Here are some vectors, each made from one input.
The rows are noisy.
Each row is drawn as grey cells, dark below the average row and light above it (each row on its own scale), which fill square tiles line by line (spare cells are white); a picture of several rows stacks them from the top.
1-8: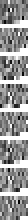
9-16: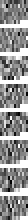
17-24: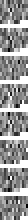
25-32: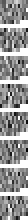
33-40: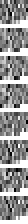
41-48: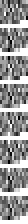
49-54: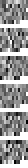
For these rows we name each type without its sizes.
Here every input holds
a label and a true/false value.
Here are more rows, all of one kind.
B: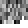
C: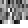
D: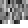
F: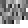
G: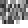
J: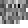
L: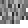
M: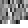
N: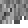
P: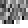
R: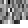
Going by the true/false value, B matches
M and N.
